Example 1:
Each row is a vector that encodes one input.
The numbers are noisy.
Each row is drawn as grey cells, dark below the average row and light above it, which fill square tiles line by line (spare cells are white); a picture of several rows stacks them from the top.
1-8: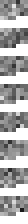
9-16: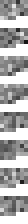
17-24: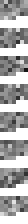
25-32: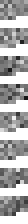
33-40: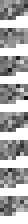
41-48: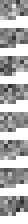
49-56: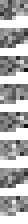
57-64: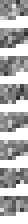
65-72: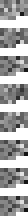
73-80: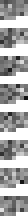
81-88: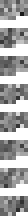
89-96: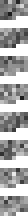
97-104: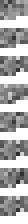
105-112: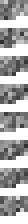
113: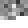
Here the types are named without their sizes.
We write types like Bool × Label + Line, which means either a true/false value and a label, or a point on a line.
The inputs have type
Tree.
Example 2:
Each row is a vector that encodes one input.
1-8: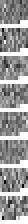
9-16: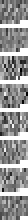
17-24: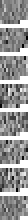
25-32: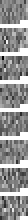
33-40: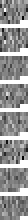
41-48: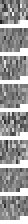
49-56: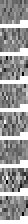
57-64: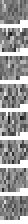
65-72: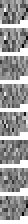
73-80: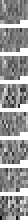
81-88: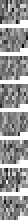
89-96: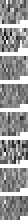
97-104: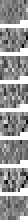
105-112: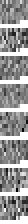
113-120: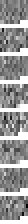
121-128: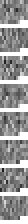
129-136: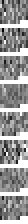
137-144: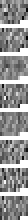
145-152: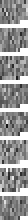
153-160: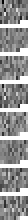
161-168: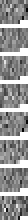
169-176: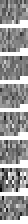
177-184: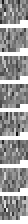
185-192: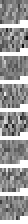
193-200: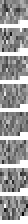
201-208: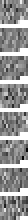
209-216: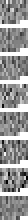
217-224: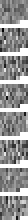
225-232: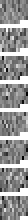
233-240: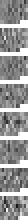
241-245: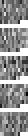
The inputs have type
Line8 × Line8.
